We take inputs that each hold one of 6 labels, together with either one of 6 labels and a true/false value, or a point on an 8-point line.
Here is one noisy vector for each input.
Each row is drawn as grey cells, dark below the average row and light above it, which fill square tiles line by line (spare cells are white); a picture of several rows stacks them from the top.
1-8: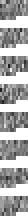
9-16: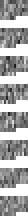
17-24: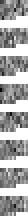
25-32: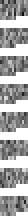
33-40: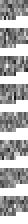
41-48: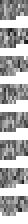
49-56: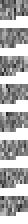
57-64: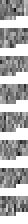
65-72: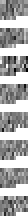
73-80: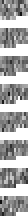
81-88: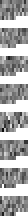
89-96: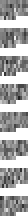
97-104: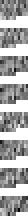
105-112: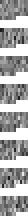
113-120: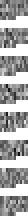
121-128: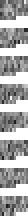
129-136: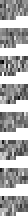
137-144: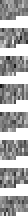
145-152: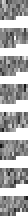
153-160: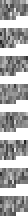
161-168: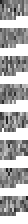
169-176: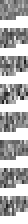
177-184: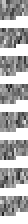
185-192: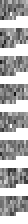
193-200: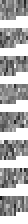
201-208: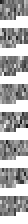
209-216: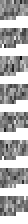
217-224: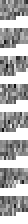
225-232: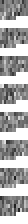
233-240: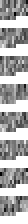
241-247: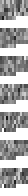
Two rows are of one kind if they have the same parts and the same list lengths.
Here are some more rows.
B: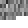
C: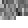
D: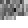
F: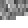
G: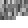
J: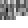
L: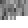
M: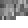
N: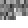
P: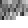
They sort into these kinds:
B, C, D, G, J, L, N, P
F, M

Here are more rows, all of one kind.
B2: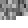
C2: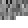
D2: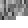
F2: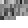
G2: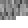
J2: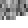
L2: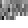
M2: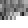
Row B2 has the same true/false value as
C2 and G2.
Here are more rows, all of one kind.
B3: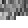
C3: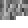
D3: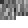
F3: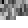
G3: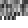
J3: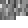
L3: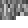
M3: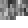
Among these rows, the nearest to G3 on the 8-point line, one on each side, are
B3 and M3.
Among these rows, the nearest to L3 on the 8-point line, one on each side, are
D3 and J3.
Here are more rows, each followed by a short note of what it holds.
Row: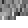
one of 6 labels and a point on an 8-point line
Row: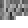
one of 6 labels and a point on an 8-point line
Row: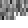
two labels (each one of 6) and a true/false value
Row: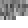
two labels (each one of 6) and a true/false value
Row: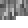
one of 6 labels and a point on an 8-point line
